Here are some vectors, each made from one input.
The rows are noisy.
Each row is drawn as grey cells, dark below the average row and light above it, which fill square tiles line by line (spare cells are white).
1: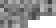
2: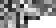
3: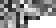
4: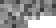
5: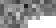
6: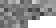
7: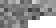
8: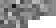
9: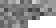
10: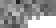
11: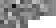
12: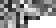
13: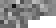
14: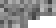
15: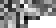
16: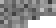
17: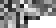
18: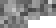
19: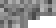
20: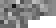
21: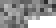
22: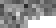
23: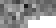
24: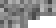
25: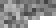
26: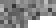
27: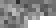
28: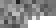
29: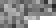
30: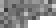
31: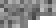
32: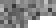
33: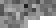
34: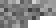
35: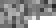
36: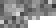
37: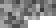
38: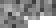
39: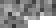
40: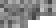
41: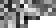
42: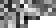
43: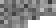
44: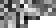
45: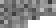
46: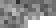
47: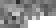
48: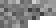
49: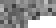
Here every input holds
a list of up to two points on a 6-point line.
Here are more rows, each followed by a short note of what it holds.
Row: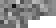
a list of one item
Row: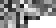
the empty list
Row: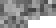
a list of two items
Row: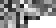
the empty list
